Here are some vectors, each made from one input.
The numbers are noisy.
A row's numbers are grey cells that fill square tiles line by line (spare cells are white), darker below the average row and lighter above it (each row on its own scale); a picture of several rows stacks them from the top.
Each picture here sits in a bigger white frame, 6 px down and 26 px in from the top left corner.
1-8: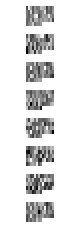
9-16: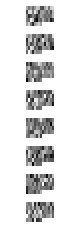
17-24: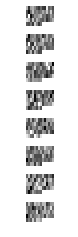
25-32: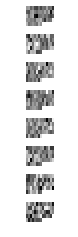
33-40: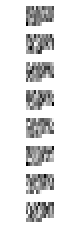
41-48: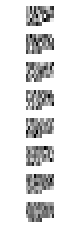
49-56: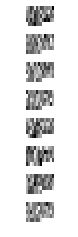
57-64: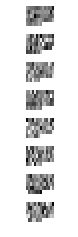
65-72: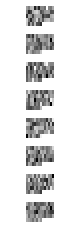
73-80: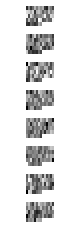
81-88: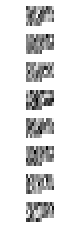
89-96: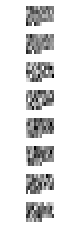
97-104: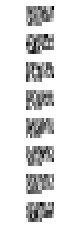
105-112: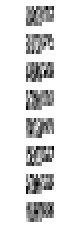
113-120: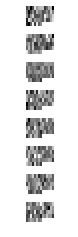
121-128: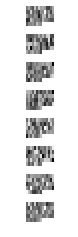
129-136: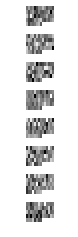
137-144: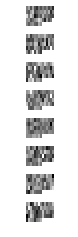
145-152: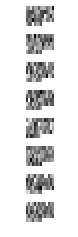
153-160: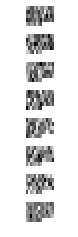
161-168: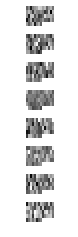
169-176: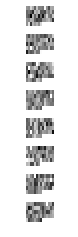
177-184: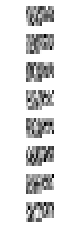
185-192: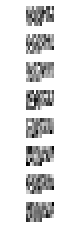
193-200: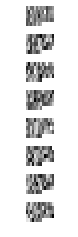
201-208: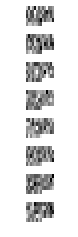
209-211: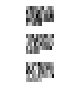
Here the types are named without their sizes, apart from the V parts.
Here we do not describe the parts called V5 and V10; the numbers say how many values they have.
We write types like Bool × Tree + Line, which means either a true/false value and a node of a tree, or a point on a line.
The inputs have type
Bool × V5 + (Tree + Unit) × V10.
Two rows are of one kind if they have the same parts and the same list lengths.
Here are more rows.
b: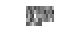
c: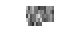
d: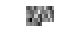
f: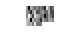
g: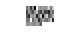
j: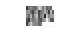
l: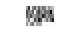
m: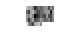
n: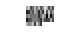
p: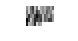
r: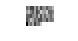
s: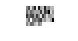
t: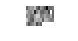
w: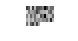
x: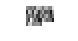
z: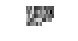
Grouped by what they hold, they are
b, c, d, f, n
g, j, l, p, r, s, w, x
m, t, z

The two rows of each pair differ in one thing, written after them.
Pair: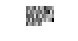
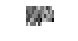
the value of V10
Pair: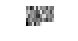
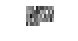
the node of the tree
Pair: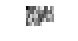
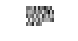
the value of V10
